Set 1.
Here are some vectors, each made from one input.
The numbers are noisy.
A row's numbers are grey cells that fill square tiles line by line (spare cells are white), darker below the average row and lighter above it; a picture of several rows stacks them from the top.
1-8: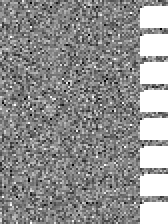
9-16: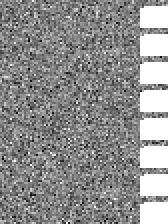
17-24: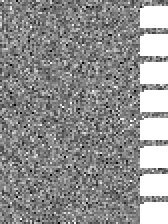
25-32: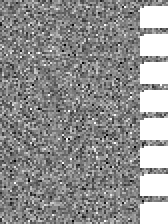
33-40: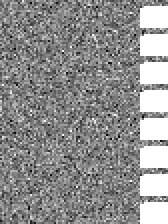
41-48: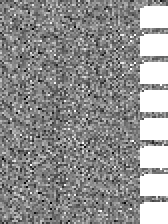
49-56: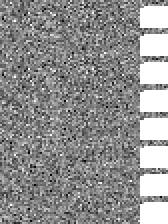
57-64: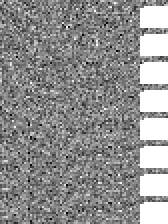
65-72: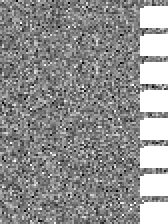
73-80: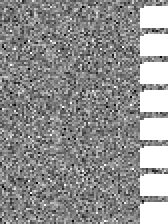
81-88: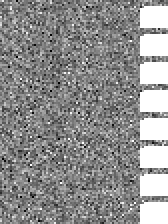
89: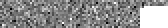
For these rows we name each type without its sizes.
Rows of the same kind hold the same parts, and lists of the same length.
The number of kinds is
2.
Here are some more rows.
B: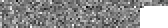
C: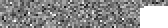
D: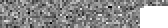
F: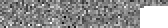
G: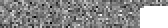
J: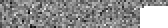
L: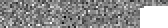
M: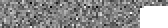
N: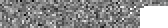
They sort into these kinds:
B, C, F, L, M, N
D, G, J

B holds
a point on a line.
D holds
a point on a line, a node of a tree and a true/false value.
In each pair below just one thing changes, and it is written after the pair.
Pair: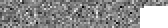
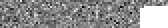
the true/false value
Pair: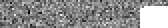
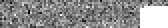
the node of the tree
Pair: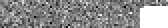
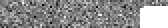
the true/false value
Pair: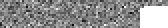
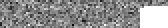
the node of the tree
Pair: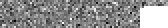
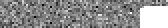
the place on the line
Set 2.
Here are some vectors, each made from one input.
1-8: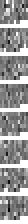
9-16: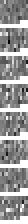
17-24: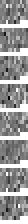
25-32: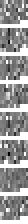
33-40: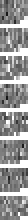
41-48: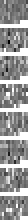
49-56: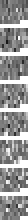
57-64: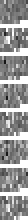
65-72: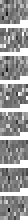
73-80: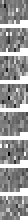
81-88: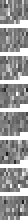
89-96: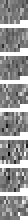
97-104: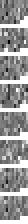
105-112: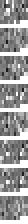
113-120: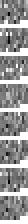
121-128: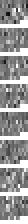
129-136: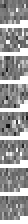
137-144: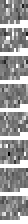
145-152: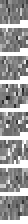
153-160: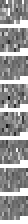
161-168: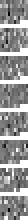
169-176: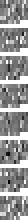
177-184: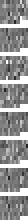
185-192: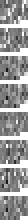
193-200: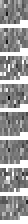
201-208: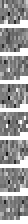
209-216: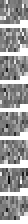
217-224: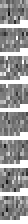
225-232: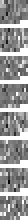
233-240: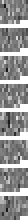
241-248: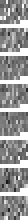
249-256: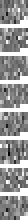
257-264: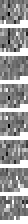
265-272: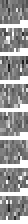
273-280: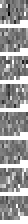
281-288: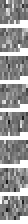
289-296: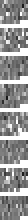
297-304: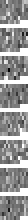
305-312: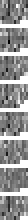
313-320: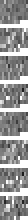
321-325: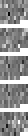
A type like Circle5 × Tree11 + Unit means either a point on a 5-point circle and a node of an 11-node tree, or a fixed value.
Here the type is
Line3 × Line9 + Line5 × (Tree10 + Unit).
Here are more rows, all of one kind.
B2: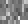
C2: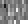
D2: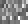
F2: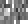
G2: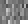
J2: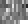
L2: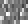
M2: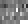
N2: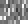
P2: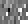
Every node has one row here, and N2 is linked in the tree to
B2.
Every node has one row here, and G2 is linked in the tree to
B2, J2 and M2.
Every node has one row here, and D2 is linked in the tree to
B2 and P2.
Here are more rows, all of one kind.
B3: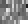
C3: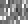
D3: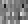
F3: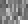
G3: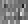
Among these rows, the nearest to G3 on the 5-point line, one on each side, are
D3 and F3.
